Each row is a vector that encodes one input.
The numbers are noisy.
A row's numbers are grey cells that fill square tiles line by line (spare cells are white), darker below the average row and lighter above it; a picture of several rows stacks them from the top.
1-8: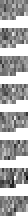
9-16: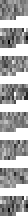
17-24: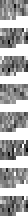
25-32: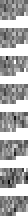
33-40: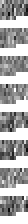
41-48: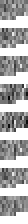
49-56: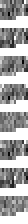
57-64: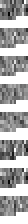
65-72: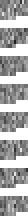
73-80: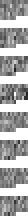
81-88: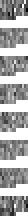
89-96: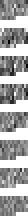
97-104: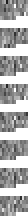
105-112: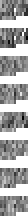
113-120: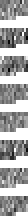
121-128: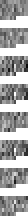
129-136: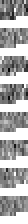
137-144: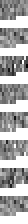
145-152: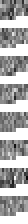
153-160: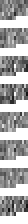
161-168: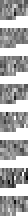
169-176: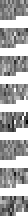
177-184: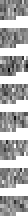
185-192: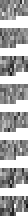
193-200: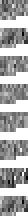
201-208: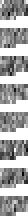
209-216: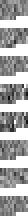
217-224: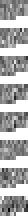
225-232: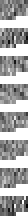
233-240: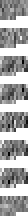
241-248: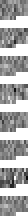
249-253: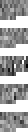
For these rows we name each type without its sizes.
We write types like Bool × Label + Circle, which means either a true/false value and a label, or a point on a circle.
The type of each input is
Bool × Bool × Bool + Tree.
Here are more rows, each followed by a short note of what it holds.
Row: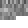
a node of a tree
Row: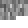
a node of a tree
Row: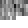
a node of a tree
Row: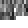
three true/false values
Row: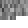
a node of a tree
